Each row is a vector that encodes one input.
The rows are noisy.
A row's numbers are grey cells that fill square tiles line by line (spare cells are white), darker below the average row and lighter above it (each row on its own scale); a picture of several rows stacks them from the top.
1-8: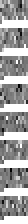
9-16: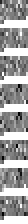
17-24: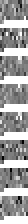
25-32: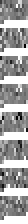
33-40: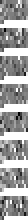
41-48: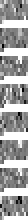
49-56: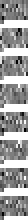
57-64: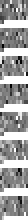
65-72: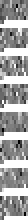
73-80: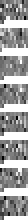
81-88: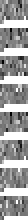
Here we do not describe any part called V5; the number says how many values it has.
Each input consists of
a list of up to two items, each a true/false value and a value of V5.
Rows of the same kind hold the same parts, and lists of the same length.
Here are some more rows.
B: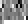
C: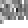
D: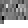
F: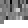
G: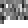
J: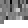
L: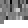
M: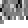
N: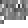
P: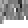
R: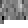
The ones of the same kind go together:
B, C, M, P
D, G, N, R
F, J, L

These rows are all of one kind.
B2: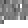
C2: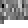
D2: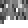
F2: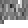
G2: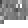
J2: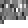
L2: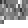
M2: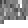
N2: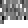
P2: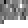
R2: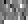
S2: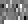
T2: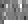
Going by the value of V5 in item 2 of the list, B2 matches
G2, N2 and S2.
